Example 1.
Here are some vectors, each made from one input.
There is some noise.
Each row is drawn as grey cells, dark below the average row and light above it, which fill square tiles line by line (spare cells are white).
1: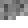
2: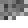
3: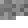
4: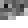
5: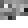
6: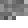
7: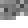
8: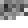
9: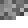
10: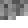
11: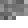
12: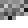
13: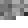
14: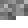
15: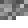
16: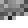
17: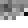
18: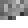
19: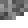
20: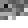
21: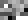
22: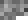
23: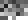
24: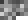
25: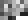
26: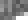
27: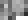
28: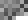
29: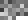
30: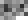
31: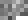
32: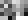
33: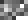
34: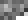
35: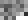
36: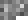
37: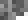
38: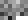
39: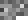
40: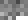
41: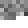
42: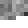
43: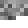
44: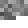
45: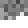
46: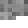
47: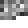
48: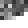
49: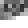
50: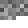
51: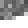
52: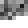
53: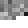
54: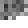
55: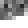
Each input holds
three true/false values.
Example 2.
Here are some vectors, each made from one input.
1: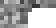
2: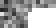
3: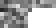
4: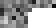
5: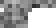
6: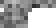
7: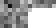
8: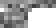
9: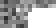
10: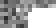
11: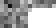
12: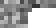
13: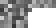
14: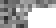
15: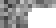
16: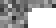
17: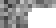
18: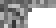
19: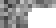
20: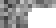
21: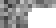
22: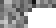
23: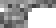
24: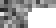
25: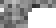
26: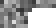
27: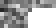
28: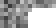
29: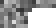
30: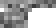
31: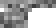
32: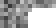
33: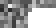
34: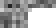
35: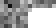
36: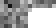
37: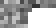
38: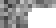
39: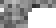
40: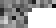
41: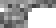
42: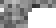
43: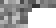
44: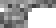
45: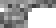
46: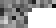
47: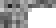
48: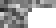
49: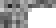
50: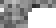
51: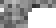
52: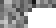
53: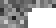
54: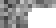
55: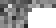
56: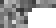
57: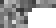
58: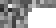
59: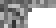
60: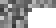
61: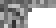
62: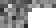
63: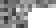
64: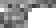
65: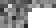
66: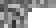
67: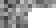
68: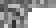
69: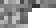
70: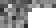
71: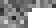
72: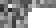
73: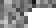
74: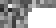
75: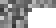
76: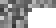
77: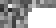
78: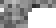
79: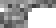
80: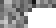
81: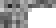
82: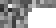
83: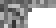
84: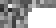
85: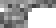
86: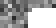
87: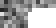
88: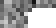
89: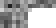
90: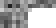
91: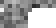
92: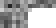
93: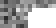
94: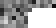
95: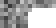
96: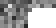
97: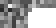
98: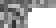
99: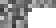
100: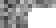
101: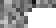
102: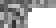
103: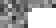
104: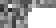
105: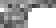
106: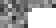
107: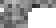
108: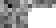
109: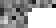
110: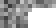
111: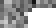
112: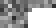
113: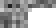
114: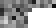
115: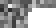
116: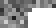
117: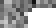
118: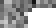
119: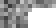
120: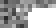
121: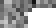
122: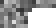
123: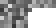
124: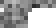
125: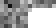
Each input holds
a point on an 18-point circle.
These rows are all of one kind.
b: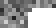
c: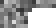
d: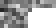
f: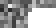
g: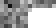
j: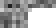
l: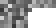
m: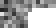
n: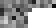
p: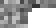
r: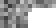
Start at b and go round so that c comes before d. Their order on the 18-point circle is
b, n, c, p, j, g, r, m, d, f, l.
